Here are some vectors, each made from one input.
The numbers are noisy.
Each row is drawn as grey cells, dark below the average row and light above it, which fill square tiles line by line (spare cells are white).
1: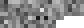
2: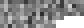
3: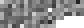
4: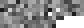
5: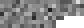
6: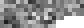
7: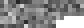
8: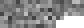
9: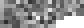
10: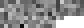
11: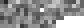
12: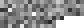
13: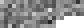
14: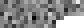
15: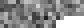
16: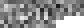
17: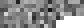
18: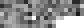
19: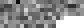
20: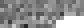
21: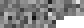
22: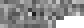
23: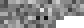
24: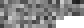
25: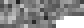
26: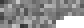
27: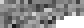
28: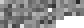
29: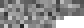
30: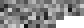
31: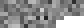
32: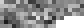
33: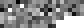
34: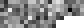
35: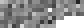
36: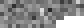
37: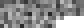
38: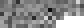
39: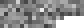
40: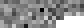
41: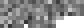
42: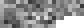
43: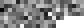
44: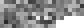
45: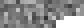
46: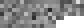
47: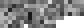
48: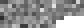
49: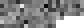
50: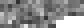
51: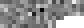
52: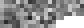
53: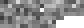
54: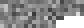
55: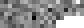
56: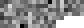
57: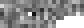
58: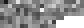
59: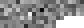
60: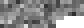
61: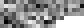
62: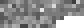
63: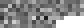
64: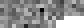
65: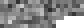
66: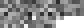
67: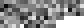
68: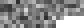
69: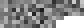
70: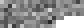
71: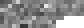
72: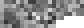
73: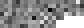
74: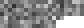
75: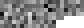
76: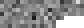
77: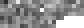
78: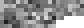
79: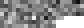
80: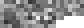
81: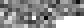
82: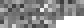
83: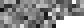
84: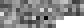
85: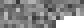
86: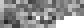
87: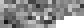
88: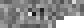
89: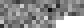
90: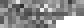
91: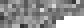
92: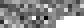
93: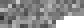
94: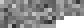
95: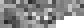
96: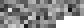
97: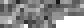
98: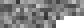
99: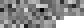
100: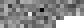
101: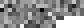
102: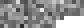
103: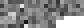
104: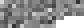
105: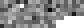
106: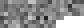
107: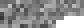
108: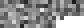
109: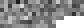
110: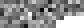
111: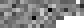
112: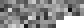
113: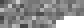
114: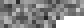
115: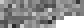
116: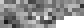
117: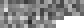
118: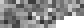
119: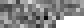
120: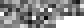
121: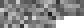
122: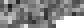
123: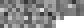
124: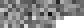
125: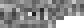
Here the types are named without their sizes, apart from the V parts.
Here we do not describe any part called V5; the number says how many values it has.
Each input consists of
a point on a line, together with a list of items, each a true/false value and a value of V5.
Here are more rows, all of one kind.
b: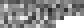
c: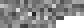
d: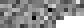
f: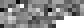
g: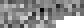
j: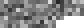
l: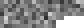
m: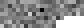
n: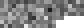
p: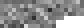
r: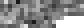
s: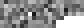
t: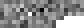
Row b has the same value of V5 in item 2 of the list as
m and n.
